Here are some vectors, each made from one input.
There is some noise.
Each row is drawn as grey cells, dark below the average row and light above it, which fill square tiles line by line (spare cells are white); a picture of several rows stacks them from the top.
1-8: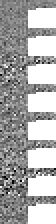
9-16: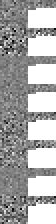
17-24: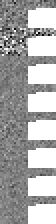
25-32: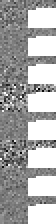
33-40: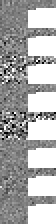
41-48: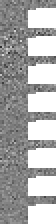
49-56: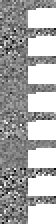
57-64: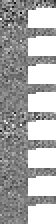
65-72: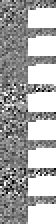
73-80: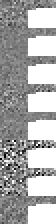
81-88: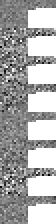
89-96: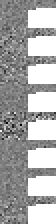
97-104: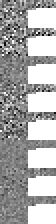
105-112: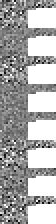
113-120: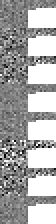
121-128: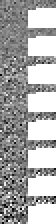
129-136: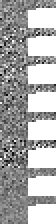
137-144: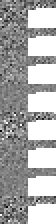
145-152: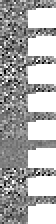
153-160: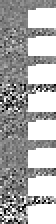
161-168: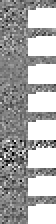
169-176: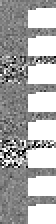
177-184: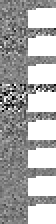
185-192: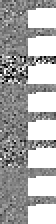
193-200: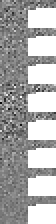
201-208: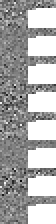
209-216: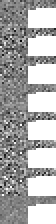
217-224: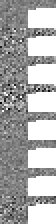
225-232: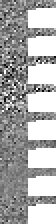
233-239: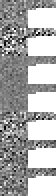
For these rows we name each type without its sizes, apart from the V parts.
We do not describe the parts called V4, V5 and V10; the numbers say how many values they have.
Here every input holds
a point on a line, four true/false values, a value of V5 and a value of V10, together with either a point on a line, or a value of V4.
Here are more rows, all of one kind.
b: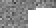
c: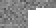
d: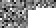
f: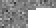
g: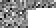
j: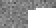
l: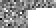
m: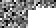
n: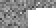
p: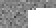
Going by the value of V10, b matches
f, g, j and n.
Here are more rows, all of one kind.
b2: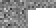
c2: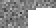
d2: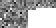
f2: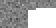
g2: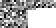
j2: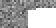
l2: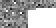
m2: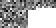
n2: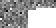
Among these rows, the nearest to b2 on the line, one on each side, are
f2 and l2.
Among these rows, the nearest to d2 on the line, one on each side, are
c2 and n2.
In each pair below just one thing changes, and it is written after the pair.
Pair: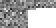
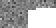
the value of V4
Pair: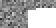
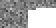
the value of V5
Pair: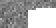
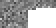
the value of V10
